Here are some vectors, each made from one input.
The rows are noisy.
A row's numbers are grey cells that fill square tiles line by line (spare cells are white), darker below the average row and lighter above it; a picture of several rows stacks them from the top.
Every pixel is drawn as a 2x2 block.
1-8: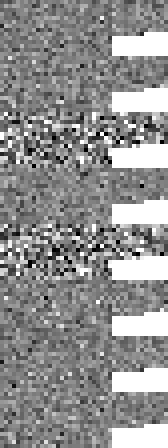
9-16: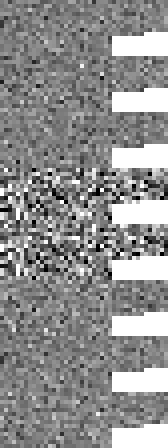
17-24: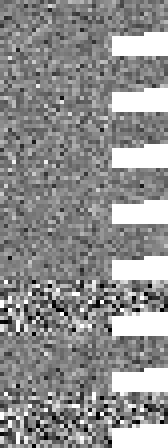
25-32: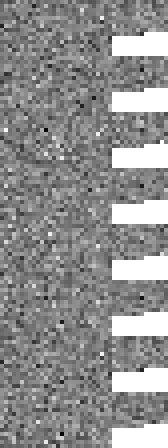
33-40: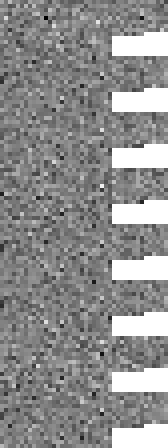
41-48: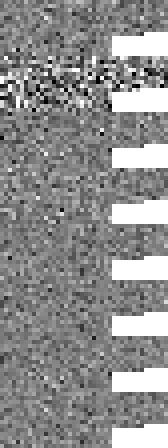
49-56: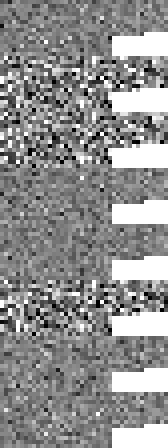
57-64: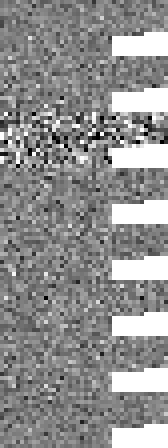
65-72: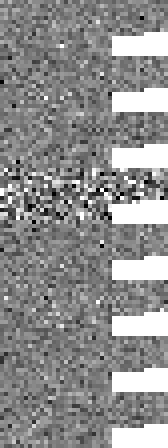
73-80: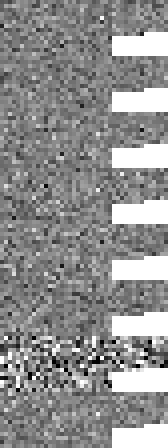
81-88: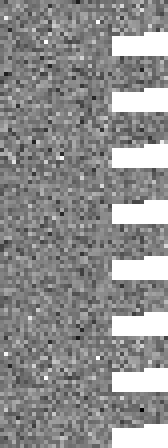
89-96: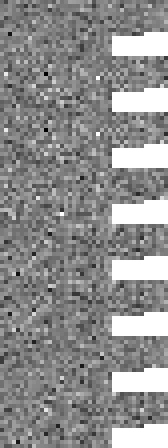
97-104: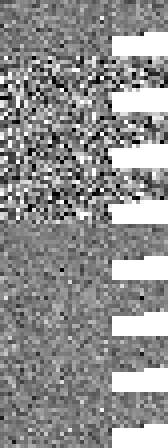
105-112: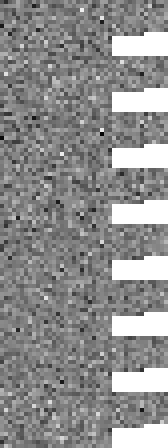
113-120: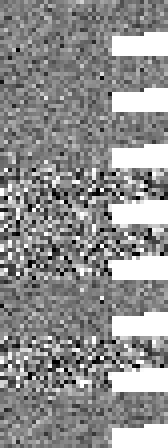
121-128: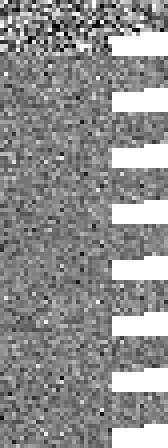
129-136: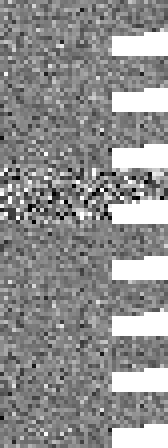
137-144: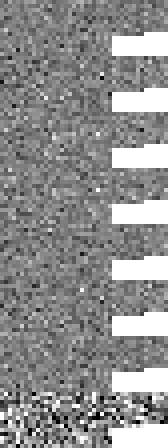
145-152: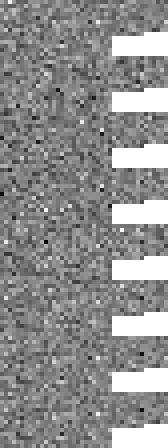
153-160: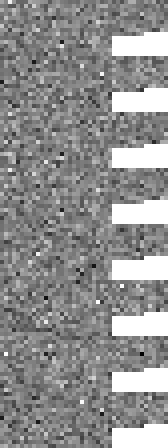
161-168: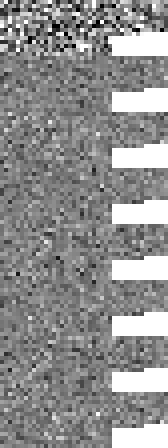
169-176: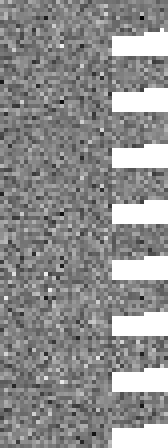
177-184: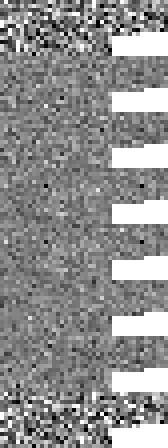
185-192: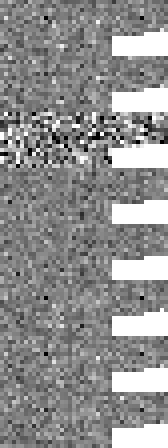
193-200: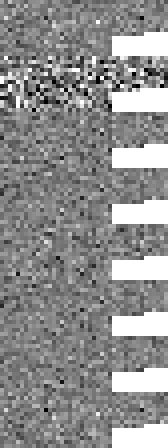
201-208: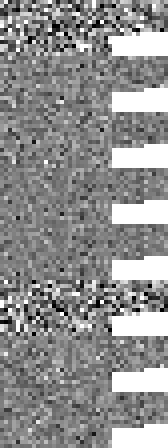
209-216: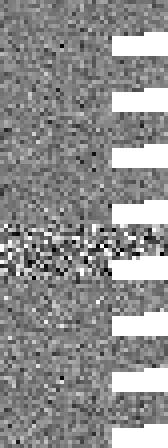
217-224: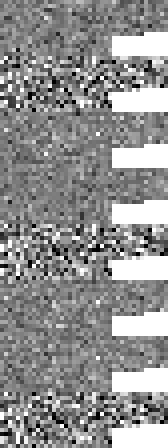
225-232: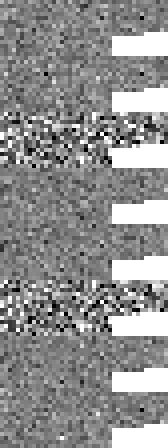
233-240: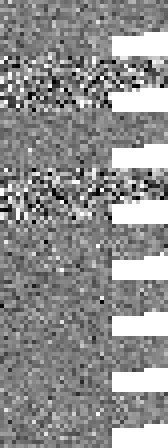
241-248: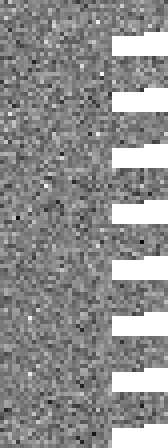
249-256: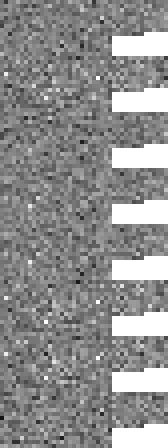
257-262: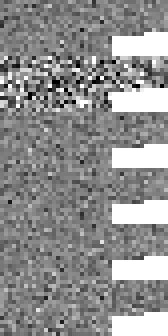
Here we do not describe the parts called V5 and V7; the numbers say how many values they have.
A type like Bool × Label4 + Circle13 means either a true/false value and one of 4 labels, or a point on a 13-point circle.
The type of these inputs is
Circle6 + (Circle9 + V5 × V7) × Line4.
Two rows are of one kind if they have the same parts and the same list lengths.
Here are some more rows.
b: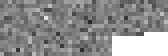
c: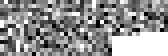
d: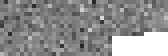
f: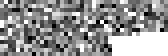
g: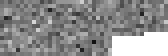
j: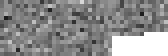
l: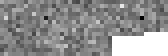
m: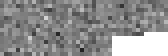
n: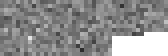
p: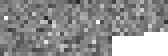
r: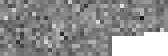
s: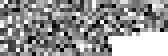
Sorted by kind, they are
b, d, g, j, m, n
c, f, s
l, p, r

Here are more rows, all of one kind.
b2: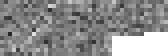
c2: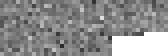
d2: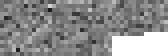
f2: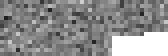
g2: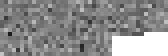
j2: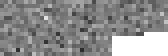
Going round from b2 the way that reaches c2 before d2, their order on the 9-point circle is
b2, g2, j2, c2, f2, d2.
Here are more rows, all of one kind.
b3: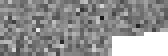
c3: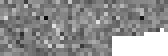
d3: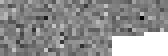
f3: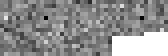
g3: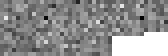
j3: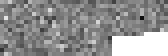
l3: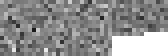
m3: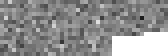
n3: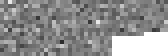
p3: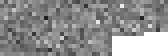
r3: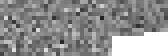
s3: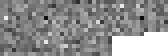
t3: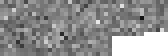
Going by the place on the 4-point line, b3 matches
l3 and r3.
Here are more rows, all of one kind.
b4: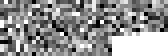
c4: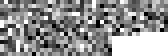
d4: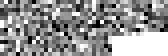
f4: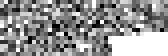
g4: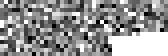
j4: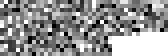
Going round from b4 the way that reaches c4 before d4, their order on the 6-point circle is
b4, c4, g4, j4, f4, d4.
